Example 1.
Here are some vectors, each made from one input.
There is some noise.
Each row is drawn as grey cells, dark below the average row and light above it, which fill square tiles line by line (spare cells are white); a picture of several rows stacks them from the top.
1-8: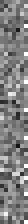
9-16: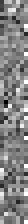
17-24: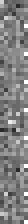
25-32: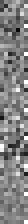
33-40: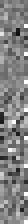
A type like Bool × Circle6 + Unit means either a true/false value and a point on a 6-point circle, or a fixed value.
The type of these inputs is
Tree9.
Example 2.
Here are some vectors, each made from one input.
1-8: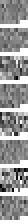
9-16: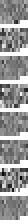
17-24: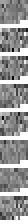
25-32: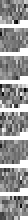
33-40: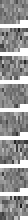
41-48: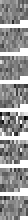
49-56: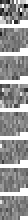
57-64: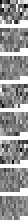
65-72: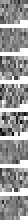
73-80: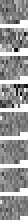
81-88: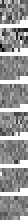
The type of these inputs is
Circle13 + Unit.
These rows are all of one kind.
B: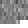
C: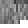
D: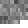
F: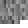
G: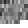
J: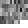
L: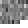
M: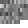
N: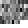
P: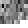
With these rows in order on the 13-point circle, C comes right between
B and G.
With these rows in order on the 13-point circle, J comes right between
D and P.
